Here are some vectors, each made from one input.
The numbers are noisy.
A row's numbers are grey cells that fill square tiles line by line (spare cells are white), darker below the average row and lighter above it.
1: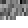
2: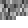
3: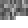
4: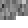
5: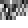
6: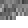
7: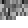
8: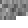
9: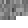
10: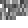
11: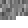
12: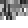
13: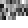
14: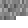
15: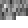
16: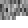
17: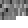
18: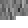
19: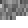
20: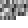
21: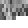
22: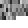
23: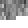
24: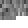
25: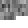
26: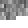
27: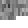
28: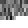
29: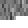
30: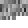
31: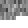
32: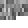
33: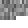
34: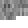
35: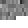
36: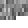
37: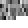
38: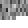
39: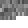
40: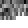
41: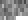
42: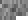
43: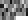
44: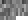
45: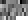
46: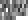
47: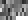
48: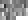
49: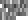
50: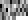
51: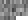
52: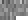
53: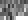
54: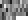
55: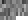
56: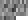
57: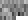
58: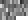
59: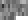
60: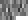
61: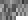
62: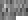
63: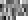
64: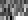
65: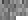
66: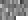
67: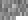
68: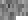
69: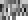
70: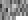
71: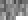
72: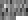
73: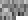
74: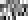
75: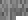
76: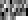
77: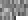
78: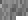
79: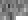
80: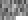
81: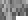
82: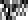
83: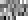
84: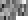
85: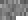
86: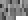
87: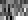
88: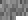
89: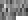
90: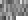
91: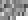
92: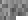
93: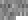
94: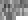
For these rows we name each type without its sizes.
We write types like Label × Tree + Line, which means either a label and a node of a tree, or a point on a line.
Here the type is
Bool × Bool × Bool + Line.
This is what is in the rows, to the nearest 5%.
About 40% of them hold a point on a line. The rest hold three true/false values.
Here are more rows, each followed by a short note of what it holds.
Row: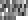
a point on a line
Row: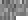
three true/false values
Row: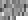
a point on a line
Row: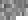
a point on a line
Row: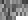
three true/false values
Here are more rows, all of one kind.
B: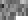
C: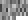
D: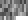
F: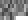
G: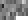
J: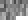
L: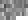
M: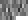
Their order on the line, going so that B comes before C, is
M, G, B, F, D, L, C, J.
